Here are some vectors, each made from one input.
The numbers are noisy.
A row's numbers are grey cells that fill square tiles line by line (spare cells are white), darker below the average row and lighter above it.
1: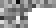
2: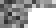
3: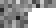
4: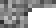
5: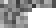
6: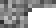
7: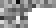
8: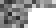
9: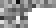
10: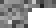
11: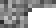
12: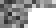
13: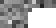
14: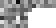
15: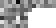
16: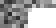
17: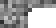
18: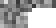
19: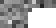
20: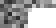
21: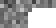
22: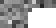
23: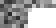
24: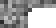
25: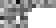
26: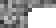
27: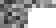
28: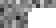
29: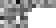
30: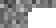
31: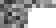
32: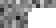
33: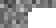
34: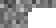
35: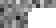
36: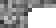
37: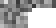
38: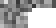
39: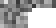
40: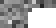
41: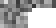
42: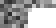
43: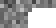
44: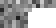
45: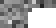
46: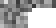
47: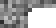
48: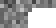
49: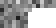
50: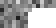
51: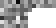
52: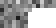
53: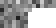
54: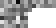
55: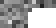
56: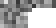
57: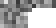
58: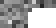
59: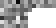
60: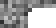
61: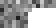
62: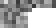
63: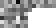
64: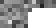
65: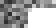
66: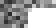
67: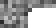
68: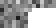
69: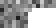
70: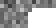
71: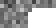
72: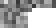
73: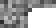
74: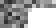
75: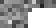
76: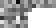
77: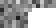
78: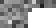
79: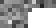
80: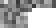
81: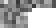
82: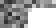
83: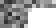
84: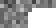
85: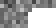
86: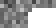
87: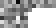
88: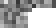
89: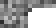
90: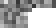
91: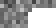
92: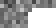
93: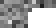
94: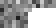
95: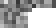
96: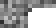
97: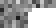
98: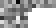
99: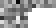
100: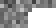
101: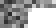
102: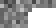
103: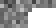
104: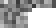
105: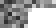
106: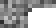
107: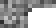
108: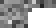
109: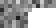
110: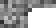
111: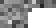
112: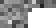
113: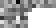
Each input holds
a point on a 7-point line.
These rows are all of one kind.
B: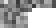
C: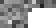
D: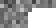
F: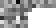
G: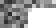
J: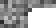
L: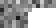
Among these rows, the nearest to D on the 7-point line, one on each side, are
J and L.
